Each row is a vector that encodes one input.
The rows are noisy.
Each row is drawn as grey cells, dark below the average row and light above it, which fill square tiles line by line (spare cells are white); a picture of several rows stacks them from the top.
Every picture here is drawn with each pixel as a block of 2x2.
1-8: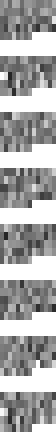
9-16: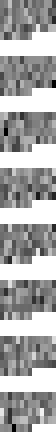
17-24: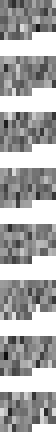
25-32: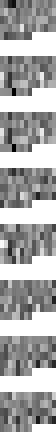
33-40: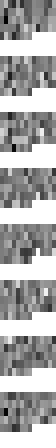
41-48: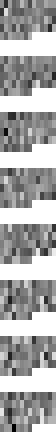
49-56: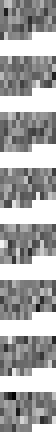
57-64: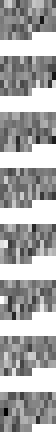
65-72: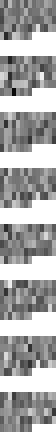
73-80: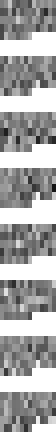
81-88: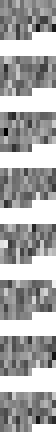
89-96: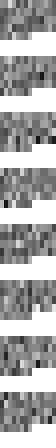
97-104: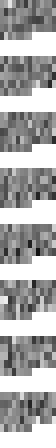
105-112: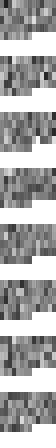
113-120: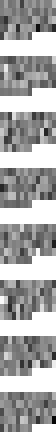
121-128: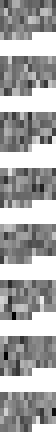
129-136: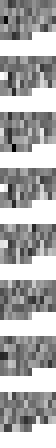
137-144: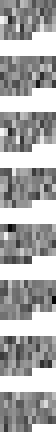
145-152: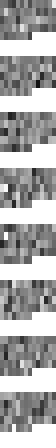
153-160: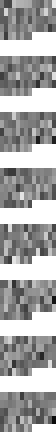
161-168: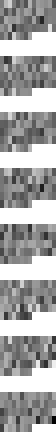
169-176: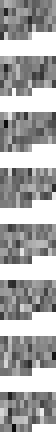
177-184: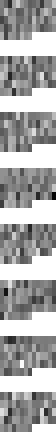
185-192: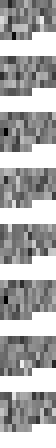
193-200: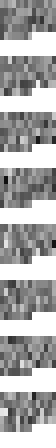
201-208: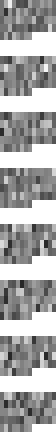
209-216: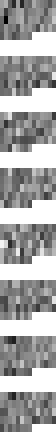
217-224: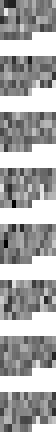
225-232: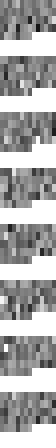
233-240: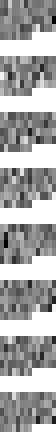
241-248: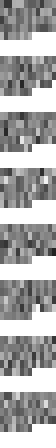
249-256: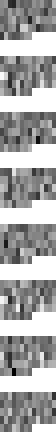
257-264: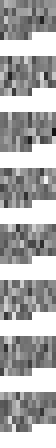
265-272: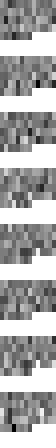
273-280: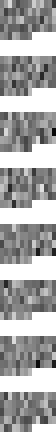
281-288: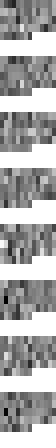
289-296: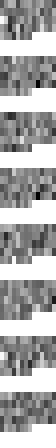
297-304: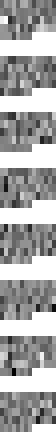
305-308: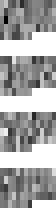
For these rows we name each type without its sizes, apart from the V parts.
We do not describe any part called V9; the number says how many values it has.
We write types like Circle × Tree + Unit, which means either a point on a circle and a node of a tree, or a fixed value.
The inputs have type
(Line + Tree) × List(V9).
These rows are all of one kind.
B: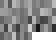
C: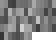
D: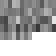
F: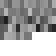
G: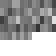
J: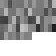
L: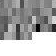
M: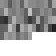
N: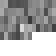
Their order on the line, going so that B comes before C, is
G, D, B, L, F, M, J, C, N.
